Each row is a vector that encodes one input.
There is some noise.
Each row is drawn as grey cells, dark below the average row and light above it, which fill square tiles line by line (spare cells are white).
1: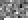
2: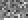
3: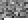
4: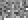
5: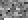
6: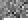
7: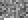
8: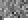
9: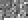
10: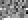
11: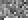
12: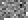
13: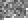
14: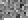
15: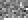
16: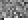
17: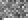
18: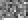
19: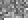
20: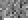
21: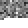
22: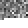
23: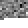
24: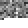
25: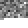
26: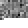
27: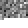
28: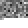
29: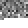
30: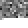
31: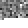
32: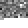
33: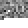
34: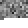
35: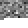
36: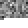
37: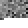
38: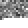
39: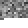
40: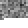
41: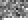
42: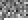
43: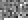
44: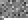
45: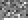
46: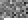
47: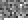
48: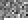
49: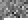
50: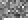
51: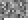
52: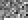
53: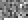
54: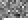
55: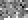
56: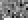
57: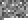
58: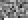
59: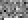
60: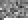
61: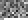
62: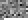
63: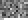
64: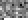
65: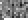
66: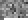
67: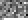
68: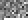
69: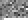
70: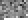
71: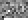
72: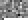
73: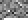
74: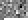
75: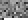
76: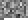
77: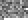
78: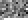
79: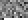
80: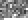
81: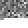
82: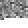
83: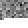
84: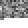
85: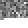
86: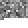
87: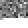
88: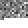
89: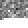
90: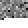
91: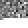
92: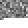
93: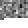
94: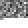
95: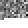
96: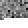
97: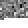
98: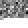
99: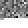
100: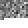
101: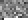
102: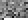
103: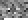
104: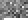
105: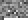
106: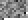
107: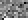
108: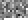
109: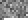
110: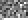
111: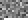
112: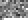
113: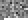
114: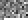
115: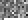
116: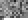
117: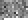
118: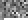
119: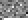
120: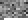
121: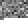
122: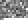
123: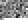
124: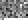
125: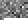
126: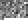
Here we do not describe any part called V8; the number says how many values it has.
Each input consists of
a point on a 9-point line and a value of V8, together with a list of up to two points on a 5-point line.
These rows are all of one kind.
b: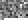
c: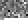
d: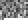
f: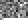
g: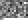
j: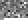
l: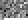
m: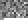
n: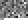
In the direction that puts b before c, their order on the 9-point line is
l, b, f, d, m, g, j, c, n.
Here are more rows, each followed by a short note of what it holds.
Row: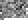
a point on a 9-point line and a value of V8, together with a list of one item
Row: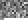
a point on a 9-point line and a value of V8, together with the empty list
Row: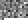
a point on a 9-point line and a value of V8, together with the empty list
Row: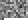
a point on a 9-point line and a value of V8, together with a list of one item
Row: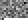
a point on a 9-point line and a value of V8, together with a list of two items
